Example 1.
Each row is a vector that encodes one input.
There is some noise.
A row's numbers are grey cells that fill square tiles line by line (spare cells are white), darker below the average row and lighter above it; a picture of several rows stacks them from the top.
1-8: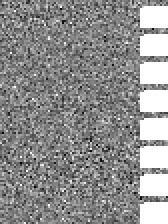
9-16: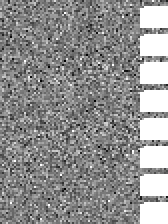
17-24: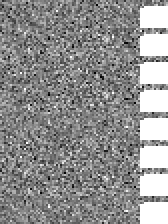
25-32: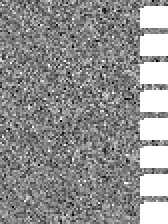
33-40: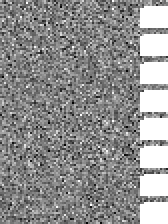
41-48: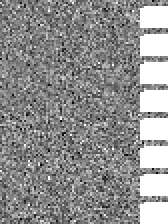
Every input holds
a point on a 4-point line, together with either a point on a 6-point circle, or a fixed value.
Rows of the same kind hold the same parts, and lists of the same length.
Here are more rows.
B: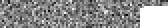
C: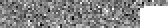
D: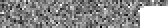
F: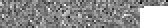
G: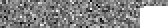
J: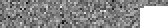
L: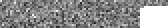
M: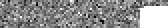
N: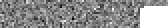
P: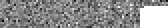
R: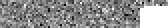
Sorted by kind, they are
B, D, F, G, J, L, M, P
C, N, R

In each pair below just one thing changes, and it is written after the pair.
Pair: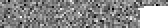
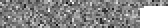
the place on the 6-point circle
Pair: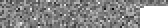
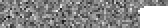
the place on the 6-point circle
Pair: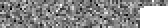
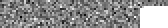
the place on the 6-point circle
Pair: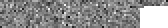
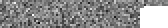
the place on the 6-point circle
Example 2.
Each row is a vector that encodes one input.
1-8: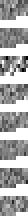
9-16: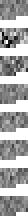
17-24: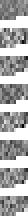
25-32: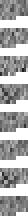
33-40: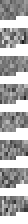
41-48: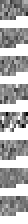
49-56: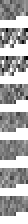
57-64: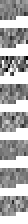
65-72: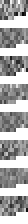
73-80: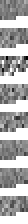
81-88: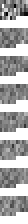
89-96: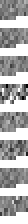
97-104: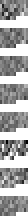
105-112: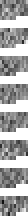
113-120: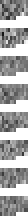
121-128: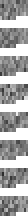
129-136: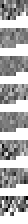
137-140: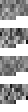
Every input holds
a list of up to two points on a 5-point line.
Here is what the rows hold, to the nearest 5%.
All of them are lists of up to two points on a 5-point line: about 5% are empty, 40% hold one and 55% two.
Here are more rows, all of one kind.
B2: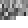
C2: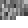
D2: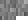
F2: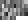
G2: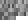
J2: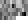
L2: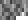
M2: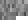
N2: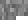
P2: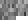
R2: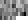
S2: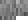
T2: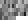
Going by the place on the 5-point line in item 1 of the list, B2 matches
J2, R2 and S2.
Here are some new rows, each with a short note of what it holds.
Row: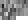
a list of one item
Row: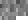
a list of one item
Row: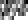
the empty list
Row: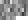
a list of one item
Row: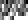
the empty list
